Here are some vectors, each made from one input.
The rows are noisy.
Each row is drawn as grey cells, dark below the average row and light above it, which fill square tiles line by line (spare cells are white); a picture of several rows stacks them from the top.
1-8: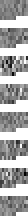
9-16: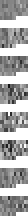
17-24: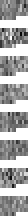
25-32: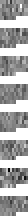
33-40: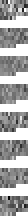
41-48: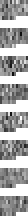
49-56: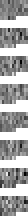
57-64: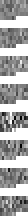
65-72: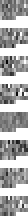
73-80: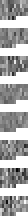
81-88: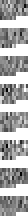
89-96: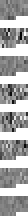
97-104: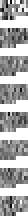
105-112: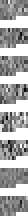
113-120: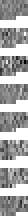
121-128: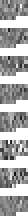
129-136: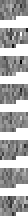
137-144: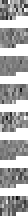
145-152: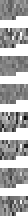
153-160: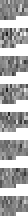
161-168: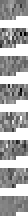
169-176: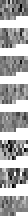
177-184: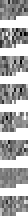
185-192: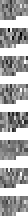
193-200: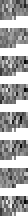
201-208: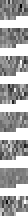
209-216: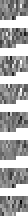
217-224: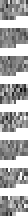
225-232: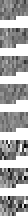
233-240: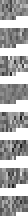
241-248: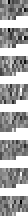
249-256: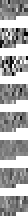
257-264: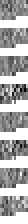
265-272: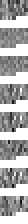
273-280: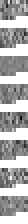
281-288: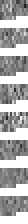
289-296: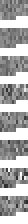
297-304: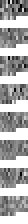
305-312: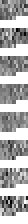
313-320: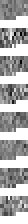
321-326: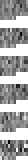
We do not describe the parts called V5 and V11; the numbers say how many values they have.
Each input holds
a node of a 7-node tree and a value of V5, together with either a point on a 10-point circle, or a value of V11.
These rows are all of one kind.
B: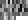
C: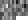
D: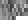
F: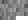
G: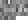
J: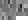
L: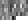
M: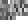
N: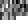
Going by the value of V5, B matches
G and L.
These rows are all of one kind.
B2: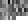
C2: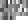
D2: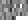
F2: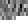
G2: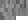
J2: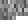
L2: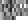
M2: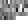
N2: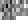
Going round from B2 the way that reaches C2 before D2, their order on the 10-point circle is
B2, N2, C2, D2, G2, J2, M2, F2, L2.
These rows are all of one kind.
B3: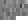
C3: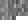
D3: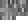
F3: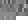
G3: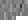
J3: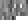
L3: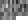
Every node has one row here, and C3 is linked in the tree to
F3, G3 and L3.
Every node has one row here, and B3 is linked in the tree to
G3.
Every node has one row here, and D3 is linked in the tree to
F3.
